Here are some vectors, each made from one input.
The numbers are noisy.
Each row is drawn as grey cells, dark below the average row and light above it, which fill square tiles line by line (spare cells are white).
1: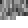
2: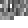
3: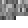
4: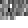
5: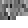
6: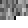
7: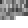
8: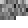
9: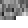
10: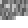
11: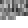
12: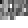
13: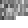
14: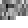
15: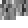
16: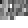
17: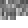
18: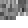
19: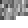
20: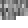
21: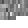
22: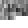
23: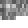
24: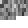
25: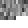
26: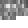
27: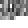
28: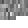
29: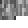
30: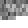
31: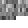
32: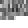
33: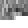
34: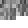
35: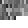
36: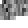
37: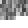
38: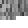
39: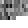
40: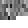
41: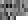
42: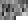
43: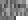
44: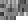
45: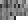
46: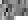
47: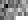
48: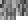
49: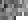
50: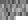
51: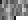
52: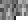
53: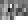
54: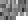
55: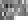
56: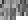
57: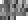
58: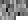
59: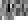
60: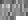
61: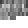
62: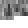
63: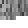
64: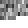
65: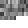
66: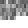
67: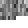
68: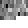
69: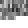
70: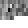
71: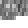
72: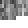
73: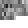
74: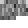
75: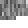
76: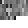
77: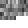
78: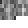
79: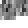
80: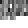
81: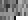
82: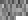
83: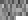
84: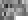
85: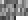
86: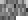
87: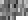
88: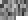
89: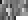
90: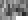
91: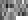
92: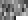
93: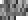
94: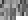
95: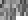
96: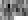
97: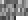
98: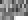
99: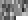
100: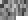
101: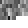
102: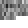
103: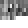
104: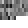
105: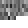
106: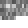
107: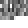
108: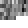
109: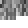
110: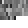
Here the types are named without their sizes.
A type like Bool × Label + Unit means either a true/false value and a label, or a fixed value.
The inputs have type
Bool × Bool × Bool × Circle × Tree.
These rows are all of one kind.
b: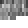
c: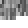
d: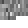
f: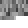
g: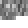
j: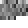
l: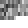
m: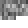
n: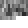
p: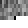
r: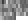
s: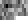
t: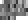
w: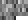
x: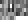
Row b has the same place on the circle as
j, n, p and w.
